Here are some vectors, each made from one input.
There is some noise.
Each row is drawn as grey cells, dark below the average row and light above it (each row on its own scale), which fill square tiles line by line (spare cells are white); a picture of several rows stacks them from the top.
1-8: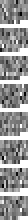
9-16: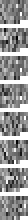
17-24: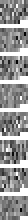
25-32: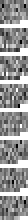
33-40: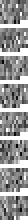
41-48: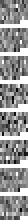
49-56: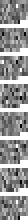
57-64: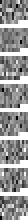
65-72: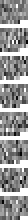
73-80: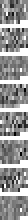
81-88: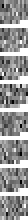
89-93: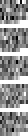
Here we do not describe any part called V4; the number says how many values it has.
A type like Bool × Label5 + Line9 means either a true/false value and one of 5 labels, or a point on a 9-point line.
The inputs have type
(Bool × Bool × Bool × Bool + Line6) × V4.
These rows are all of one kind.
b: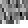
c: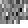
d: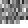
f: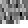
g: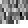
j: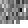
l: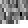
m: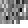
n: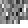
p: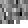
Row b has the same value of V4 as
f, g, l and p.
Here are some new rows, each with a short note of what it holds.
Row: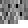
four true/false values and a value of V4
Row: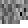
four true/false values and a value of V4
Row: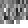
a point on a 6-point line and a value of V4
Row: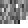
four true/false values and a value of V4
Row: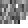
four true/false values and a value of V4
